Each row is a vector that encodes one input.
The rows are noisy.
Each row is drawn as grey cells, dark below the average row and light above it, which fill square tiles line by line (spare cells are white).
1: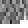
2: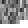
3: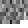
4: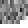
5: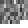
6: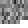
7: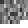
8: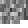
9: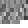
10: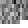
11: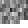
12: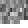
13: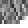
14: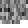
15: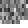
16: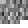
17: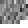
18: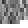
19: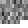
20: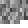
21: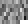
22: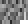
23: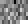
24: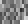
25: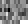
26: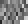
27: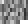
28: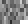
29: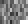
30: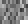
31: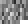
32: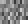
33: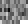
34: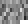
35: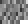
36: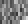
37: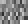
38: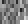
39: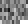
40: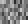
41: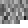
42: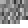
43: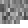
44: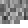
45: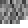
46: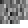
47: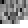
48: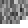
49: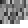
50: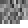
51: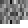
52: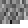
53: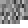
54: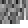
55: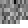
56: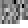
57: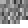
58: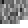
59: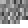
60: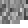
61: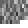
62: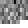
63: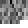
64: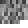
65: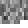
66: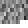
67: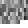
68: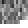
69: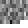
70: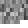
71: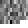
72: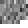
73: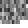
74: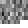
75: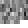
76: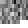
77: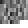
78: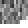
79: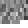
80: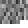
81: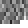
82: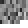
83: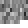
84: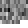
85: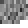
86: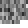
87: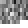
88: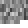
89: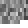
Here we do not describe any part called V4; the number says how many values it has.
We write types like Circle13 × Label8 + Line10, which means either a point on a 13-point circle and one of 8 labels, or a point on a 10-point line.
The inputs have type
Bool × Bool × Bool × V4 + List2(Line5).
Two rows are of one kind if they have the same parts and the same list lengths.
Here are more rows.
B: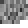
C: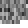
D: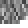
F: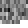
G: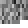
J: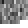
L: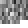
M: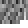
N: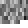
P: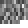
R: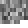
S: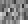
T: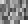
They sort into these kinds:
B, D, J, M, P
C, F
G, L
N, R, S, T

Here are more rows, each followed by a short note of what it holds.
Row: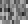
the empty list
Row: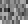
the empty list
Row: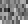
the empty list
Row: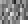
a list of one item
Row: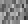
a list of two items
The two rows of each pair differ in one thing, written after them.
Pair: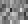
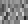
the place on the 5-point line in item 1 of the list
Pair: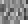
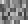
the place on the 5-point line in item 1 of the list
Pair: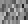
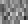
the place on the 5-point line in item 1 of the list
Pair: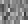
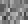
the place on the 5-point line in item 2 of the list
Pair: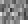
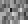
the place on the 5-point line in item 2 of the list
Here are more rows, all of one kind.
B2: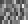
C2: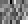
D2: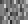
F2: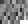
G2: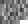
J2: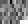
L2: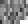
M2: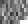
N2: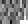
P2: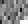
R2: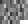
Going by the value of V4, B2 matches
D2, G2, M2 and R2.
